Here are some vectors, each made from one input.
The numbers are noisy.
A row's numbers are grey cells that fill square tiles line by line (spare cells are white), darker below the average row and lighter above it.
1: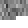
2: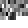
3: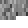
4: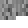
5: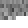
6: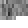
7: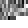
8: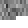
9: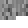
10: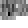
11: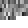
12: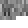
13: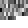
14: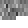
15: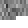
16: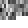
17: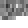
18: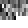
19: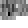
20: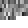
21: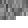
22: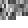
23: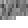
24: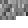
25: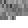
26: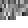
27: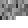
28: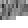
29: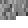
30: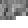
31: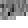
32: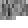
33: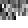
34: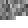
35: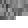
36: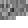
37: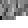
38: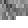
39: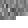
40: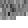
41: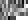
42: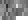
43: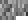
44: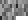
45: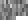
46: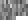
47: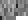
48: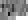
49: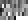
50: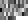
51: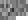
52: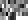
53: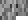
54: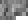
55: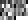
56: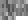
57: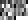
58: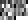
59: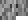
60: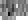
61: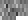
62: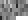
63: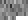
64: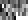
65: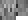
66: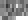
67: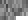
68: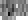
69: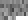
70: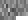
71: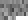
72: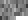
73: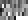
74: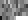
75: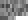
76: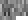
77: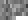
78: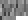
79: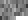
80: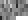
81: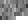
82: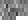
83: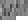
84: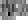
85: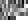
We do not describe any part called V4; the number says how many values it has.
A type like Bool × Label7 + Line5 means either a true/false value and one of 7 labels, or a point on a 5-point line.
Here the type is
Bool × Bool × Bool × Bool × V4 + Tree8.
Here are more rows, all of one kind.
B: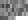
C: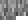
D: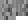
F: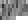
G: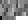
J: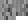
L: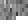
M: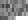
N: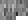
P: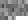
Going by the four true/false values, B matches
M and P.
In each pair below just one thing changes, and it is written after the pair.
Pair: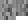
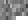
the value of V4
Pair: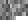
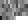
one of the four true/false values
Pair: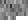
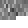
the value of V4
